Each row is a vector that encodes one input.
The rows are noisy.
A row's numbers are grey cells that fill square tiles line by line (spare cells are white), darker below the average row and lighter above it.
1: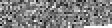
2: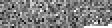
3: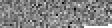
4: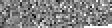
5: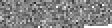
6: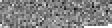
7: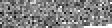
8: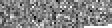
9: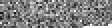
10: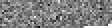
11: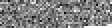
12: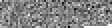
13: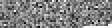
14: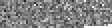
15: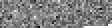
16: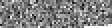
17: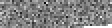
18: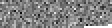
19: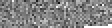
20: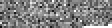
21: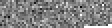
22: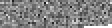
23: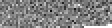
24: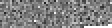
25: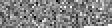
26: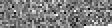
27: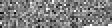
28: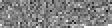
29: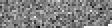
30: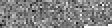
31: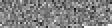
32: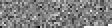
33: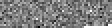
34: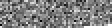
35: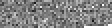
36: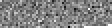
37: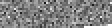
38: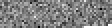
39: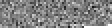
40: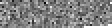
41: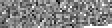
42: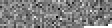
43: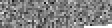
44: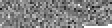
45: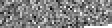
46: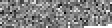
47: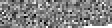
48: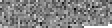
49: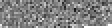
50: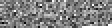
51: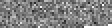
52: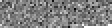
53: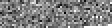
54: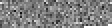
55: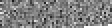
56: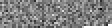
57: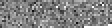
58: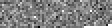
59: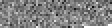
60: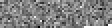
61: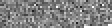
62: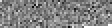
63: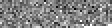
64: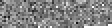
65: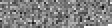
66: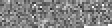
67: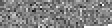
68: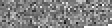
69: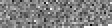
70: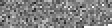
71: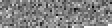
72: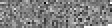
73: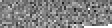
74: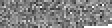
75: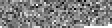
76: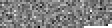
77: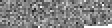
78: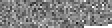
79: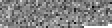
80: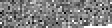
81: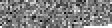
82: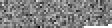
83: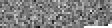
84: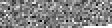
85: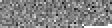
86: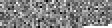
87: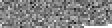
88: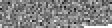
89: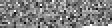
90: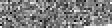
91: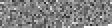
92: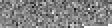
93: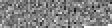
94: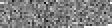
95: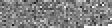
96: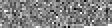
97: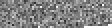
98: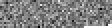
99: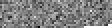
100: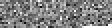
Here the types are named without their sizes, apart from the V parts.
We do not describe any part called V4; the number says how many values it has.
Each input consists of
a value of V4, together with either a label, or a point on a line.
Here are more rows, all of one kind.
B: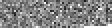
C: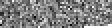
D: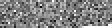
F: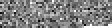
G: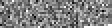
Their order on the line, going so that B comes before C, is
D, B, F, C, G.
